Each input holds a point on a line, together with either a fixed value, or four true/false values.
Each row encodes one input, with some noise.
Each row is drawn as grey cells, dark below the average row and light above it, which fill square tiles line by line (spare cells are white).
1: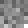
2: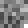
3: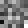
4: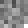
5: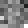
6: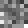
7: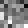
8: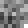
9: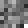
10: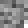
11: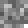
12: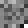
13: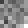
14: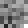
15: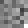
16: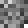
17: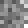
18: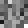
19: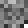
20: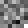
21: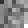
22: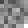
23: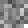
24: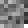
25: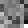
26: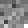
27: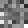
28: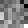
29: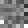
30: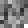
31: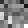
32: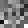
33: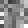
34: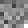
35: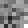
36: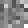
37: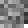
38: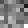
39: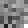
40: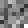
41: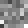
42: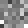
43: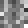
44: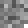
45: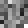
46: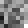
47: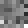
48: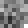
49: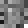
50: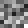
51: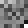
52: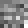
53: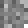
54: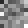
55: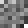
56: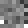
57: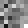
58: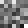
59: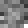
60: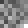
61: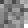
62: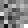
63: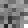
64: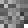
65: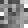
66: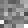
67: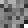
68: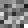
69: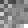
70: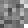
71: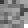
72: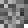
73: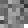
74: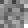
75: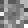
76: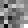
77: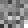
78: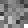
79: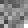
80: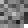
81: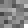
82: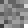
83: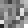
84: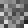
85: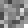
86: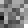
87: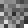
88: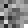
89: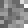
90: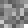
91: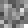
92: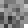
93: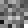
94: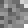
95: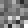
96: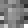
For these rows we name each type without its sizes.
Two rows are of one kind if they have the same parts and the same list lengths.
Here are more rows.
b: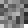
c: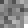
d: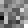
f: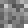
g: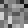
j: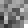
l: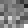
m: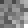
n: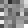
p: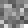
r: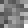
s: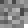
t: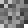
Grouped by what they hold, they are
b, c, f, g, l, m, n, p, r, s, t
d, j

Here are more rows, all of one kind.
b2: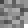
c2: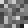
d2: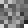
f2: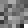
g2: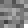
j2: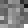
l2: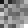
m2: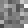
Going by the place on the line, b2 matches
d2 and j2.
